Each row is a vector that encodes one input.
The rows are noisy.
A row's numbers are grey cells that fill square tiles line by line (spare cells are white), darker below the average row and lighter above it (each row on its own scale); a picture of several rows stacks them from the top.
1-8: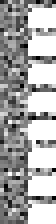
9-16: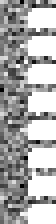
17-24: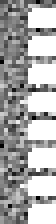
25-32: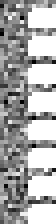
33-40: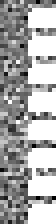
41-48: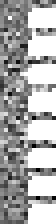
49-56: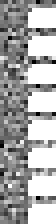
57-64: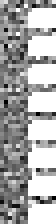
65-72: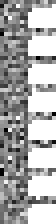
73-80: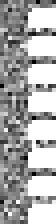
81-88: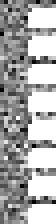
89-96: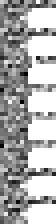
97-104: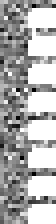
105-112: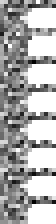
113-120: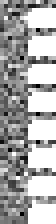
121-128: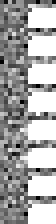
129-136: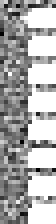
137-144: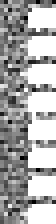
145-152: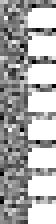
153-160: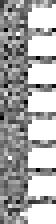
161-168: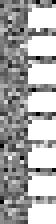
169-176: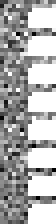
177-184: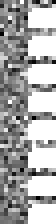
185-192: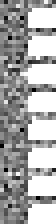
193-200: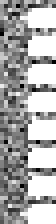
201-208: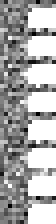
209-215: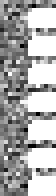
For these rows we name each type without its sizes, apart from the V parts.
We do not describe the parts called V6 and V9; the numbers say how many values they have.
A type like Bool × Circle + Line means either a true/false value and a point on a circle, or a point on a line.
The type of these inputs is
Bool × V6 × V9 + Line × Line.
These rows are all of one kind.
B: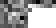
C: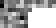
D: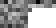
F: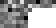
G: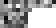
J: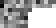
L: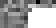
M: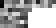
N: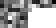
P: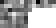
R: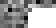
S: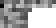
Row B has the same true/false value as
D and G.
